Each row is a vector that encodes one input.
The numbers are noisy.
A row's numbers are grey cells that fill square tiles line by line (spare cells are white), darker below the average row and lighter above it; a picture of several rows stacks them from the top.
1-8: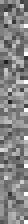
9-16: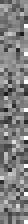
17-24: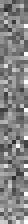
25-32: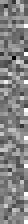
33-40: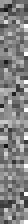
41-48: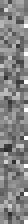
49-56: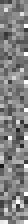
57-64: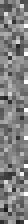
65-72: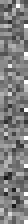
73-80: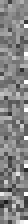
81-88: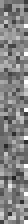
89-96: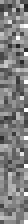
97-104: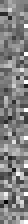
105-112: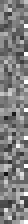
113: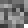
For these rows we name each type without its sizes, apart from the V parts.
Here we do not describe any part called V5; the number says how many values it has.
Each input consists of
either a label and a point on each of two lines, or a value of V5.
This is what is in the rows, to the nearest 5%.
About 70% of them hold a label and a point on each of two lines. The rest hold a value of V5.
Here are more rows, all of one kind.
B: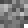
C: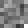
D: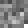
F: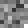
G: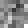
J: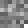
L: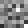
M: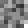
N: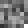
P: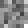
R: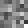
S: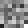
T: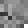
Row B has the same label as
D and N.
